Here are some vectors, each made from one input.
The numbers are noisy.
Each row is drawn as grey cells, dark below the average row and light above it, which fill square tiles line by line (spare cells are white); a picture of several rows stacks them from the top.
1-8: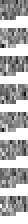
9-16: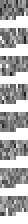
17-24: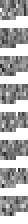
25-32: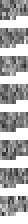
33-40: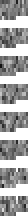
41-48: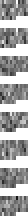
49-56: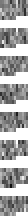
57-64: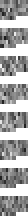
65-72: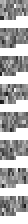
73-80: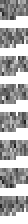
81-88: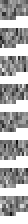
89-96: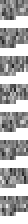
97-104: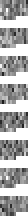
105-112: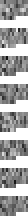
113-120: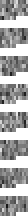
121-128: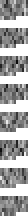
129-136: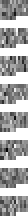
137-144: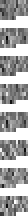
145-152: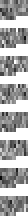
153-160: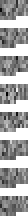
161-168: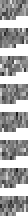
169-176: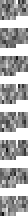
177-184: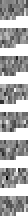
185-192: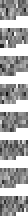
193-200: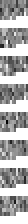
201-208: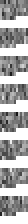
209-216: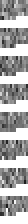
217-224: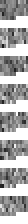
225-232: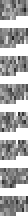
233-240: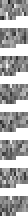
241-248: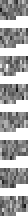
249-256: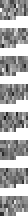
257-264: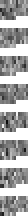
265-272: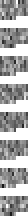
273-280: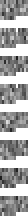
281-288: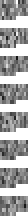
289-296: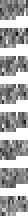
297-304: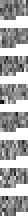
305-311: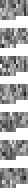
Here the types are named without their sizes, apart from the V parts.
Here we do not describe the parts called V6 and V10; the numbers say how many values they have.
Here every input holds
a value of V6 and a value of V10, together with either a point on a circle and a true/false value, or a point on a line.
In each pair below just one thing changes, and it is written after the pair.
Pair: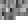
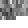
the value of V6
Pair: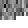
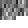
the value of V6
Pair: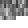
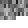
the place on the circle
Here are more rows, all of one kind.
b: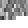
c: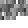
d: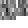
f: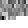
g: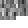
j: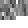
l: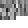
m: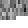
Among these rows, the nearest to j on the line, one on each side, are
c and d.
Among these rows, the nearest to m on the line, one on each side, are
g and l.
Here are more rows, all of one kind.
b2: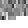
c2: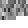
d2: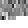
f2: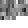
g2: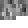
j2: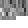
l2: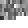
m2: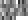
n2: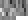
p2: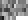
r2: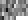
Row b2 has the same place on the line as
c2, d2, p2 and r2.
